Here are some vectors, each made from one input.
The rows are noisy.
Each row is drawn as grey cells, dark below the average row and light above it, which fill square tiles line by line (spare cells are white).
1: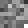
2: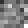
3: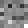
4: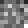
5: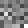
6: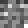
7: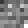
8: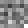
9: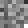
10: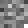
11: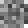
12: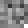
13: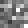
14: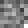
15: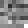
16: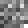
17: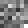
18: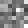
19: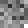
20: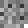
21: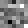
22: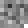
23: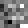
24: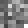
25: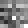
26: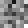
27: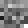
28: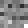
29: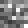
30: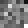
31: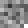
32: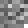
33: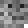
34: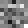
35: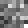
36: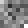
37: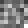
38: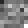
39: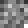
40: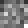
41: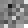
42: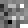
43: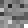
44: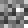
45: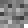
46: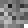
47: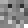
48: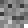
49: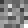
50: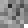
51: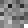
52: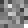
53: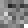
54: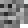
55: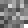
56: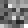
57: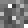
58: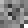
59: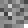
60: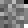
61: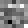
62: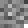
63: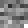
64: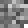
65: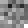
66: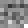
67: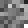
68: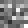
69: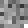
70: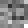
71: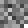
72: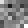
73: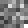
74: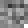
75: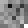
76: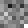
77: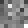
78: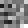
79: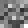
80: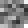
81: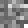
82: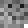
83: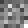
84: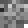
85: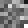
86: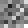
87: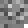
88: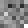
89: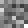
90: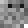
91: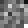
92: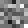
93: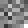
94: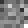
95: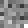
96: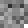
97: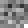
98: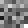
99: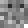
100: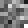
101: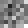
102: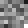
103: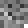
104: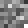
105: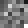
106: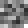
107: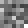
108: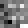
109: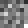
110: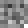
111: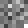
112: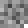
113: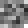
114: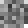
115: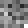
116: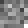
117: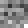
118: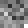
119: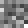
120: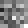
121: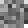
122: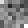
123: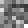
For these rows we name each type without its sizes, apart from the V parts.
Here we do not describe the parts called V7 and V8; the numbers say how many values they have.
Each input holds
a true/false value, together with either a point on a line and a value of V7, or a value of V8.
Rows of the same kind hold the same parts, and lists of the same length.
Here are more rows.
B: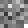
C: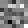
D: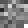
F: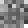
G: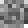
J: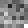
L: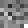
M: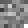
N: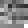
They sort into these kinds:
B, D, J, L, M, N
C, F, G

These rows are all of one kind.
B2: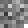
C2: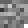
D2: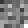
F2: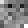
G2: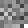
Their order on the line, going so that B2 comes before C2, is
B2, D2, C2, G2, F2.
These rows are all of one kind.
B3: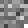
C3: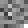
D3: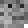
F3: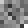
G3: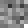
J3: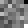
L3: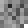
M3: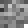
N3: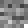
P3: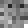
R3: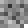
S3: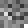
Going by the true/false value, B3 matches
C3, J3 and M3.
